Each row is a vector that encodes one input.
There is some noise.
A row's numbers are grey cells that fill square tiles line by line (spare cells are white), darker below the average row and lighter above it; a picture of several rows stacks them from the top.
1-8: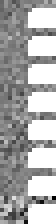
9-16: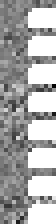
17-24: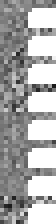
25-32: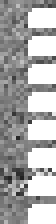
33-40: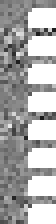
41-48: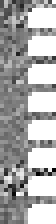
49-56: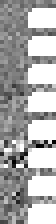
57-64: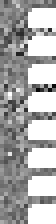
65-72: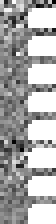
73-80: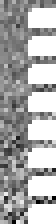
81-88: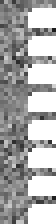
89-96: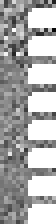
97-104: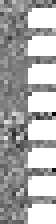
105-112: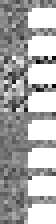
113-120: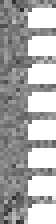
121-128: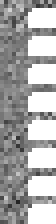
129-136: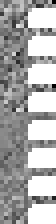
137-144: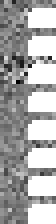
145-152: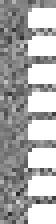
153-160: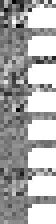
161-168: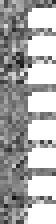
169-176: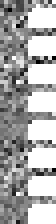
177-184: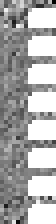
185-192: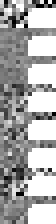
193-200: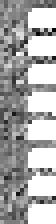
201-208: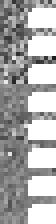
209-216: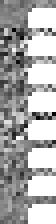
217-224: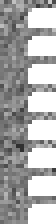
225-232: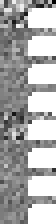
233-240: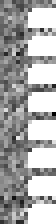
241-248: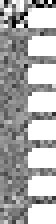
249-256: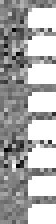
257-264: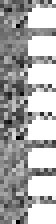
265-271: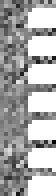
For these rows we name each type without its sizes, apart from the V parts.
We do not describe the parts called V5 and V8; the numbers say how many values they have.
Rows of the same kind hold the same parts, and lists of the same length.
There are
2 kinds of row.
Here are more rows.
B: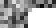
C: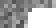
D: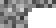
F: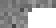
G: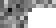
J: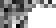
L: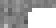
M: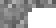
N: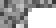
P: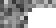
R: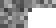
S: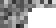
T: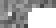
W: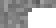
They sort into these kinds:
B, C, D, G, J, L, N, P, S, W
F, M, R, T

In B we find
a point on a circle, a label, a true/false value and a value of V5.
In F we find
a label, a true/false value, a value of V5 and a value of V8.
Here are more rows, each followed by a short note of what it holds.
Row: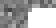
a label, a true/false value, a value of V5 and a value of V8
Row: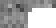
a label, a true/false value, a value of V5 and a value of V8
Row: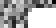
a point on a circle, a label, a true/false value and a value of V5
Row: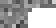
a point on a circle, a label, a true/false value and a value of V5
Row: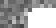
a label, a true/false value, a value of V5 and a value of V8
